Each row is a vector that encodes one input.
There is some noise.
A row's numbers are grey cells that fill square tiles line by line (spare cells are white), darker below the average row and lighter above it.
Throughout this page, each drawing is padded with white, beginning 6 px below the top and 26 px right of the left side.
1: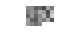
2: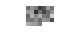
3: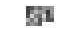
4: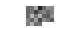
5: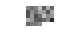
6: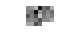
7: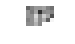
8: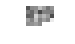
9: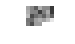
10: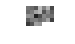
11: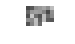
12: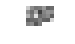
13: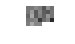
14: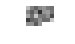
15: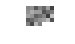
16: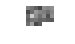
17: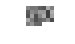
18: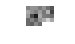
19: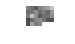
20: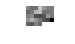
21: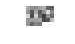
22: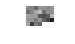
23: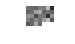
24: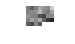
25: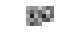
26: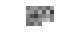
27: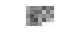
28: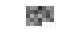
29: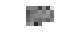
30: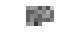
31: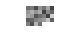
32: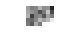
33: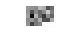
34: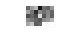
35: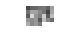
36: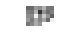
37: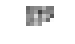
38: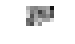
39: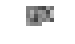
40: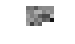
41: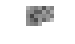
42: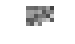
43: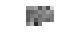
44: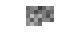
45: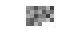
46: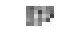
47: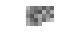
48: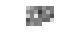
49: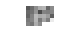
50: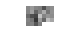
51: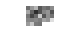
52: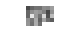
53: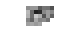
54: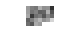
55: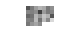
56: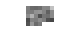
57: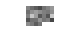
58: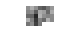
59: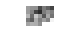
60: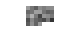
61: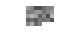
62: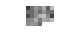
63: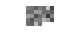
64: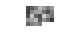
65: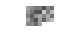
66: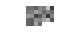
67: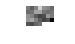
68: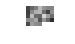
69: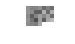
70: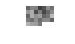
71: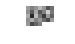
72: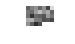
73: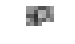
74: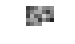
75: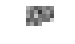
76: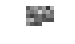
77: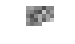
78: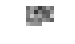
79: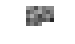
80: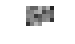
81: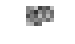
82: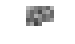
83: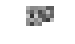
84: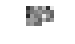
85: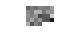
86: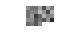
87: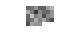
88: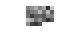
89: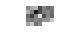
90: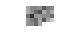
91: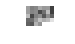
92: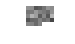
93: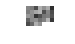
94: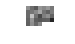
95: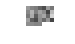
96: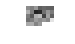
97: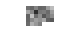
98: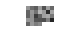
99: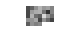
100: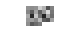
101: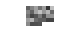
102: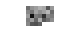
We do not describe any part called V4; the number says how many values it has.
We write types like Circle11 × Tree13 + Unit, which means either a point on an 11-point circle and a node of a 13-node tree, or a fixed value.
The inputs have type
Label6 × (Line6 + V4).
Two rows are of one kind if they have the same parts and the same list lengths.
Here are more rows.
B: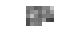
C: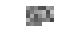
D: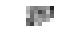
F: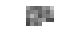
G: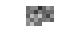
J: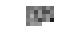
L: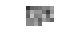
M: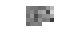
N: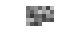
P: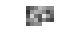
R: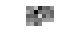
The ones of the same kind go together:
B, C, F, G, J, L, M, P
D, N, R

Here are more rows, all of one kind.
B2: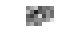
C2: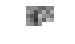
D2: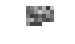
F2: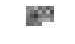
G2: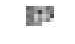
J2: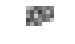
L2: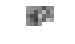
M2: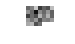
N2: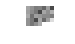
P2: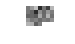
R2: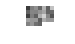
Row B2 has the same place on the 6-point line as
C2 and L2.
